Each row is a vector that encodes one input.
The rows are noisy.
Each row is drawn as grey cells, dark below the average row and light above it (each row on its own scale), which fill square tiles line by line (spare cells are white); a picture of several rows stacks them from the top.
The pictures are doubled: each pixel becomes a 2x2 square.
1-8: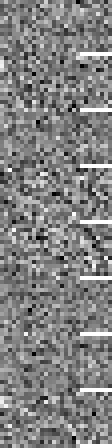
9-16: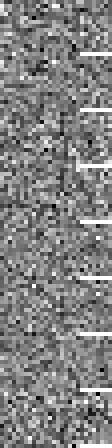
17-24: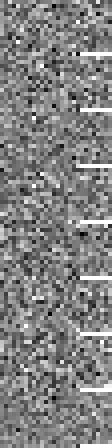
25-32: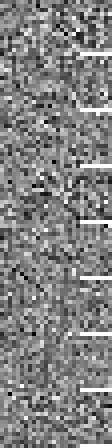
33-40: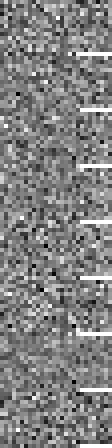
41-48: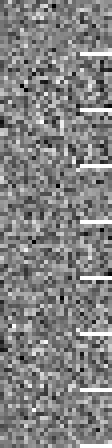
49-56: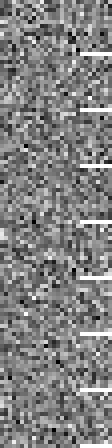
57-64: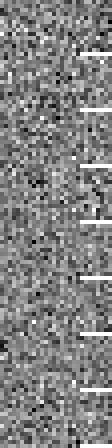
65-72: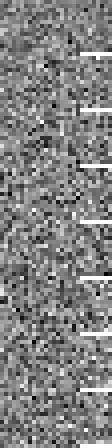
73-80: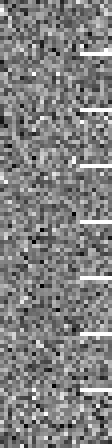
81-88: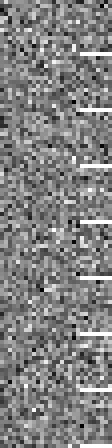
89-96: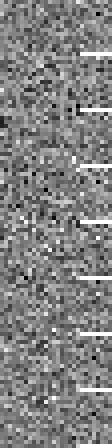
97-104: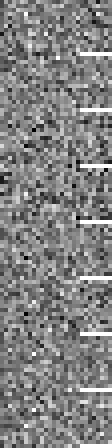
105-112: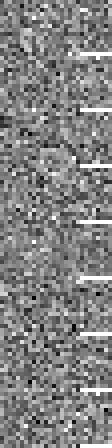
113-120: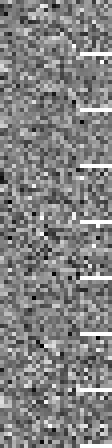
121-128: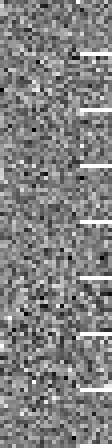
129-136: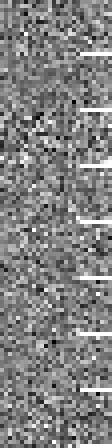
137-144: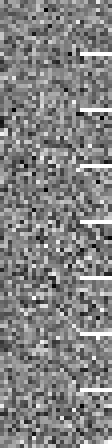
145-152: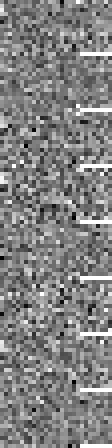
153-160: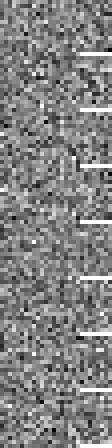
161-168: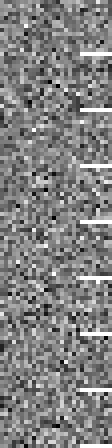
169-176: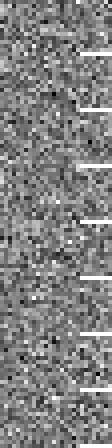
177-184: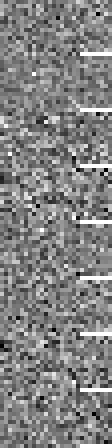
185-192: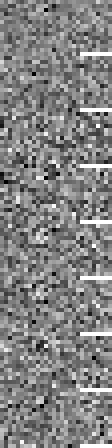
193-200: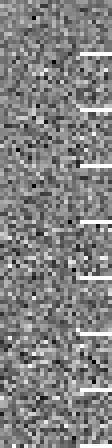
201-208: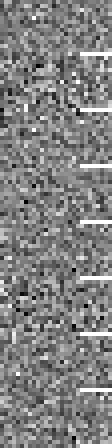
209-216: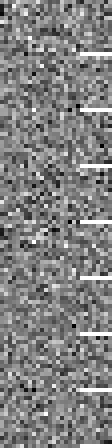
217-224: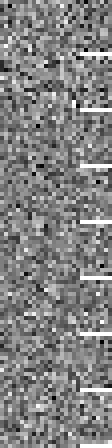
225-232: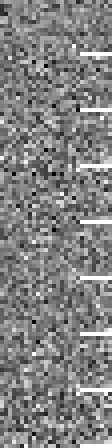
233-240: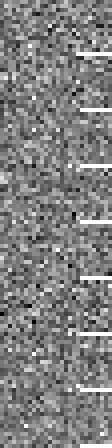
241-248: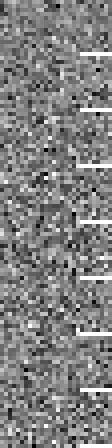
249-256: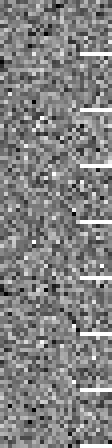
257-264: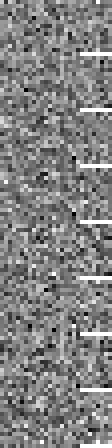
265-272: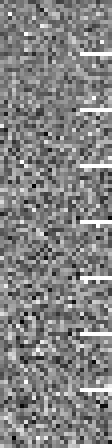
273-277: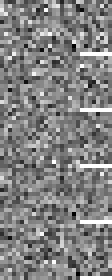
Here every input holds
a point on a 5-point circle and one of 4 labels, together with either one of 4 labels and a point on a 5-point line, or a point on an 11-point line.
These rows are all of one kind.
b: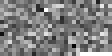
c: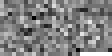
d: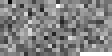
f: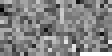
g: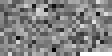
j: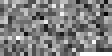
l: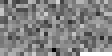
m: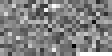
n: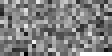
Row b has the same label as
d, g and n.
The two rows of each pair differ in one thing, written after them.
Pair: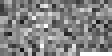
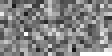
one of the two labels
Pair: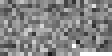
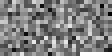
one of the two labels
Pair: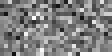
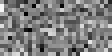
one of the two labels
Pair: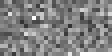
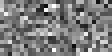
one of the two labels
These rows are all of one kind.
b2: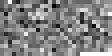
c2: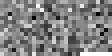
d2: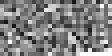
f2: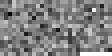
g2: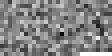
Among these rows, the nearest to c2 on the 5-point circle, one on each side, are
f2 and g2.
